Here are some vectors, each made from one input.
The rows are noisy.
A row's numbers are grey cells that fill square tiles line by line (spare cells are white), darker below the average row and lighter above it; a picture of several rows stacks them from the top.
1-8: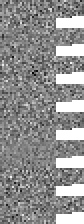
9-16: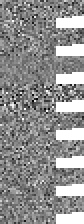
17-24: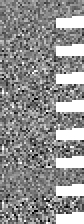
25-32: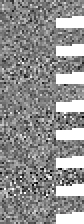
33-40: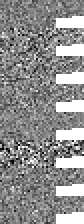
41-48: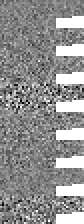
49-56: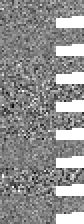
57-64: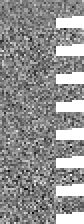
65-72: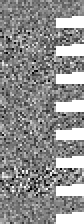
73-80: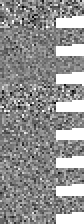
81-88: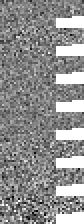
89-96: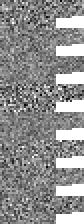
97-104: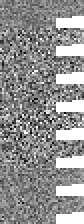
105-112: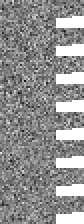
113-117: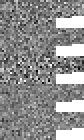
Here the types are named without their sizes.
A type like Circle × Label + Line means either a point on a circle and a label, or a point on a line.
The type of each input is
Label × (Label + Tree).
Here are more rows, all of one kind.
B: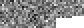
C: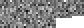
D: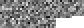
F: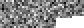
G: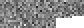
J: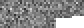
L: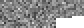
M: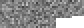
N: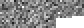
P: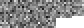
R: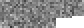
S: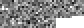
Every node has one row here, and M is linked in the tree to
F and S.
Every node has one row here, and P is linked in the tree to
S.
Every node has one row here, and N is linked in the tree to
G and S.
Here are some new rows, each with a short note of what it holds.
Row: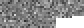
two labels
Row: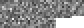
a label and a node of a tree
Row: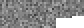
two labels
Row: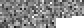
two labels
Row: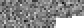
two labels
